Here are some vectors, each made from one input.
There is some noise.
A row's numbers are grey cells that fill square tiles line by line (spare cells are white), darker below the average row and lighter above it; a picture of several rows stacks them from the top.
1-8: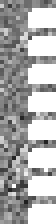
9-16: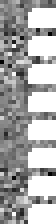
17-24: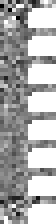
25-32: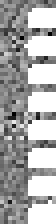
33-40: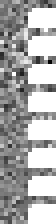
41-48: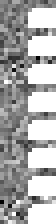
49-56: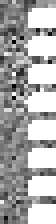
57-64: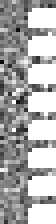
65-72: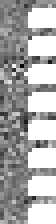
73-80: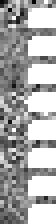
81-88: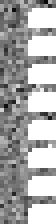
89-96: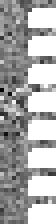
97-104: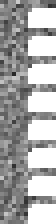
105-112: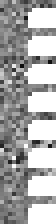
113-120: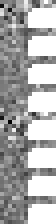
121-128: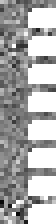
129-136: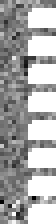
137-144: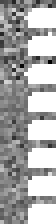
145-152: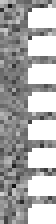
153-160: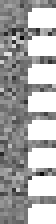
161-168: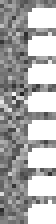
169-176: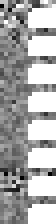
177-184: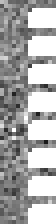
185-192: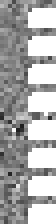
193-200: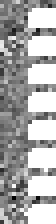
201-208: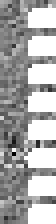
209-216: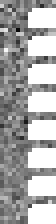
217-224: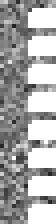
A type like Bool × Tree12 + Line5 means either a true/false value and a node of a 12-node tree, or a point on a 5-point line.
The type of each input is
(Bool × Bool × Bool × Bool + Unit) × Tree10 + Line5 + Line7.
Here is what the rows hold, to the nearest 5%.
About 10% of them hold a point on a 5-point line. About 10% of them hold a point on a 7-point line. The rest hold a node of a 10-node tree, together with either a fixed value, or four true/false values.
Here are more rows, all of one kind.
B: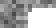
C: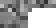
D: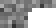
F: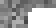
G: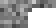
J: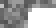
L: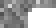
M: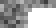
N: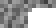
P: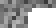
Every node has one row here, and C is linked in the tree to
J and M.
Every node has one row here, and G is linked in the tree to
D.
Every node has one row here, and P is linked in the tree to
D, F and N.
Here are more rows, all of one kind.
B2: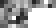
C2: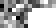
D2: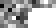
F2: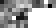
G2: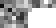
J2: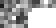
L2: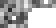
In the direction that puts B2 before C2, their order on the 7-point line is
J2, B2, L2, D2, G2, C2, F2.
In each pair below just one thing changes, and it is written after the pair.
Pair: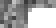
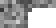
the node of the tree
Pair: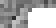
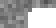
one of the four true/false values
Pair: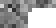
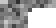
the node of the tree
